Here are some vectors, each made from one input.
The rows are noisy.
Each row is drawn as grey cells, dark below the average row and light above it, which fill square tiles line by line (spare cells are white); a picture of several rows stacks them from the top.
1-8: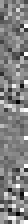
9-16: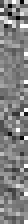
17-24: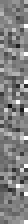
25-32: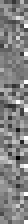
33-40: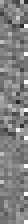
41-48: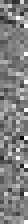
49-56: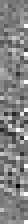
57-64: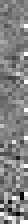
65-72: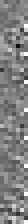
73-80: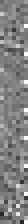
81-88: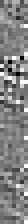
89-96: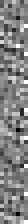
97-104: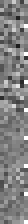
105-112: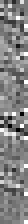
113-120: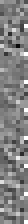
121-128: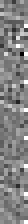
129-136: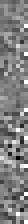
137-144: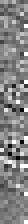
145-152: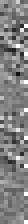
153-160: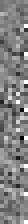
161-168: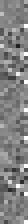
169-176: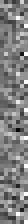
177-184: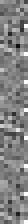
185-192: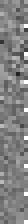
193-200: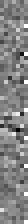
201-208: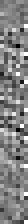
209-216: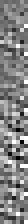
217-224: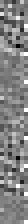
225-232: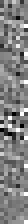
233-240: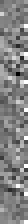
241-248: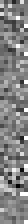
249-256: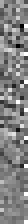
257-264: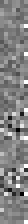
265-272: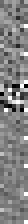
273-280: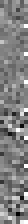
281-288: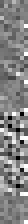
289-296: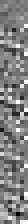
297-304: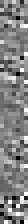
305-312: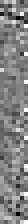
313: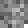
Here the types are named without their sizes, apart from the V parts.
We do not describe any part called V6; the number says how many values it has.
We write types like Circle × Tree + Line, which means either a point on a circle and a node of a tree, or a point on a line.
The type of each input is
Bool × Line + V6.
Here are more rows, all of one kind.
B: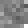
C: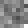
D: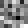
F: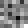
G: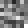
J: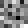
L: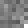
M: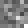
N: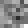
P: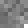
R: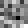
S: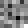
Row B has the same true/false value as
C, G and N.
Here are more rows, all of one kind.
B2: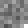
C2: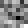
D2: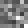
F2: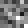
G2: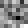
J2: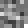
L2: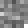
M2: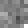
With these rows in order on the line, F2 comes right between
C2 and J2.
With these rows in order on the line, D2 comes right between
B2 and G2.
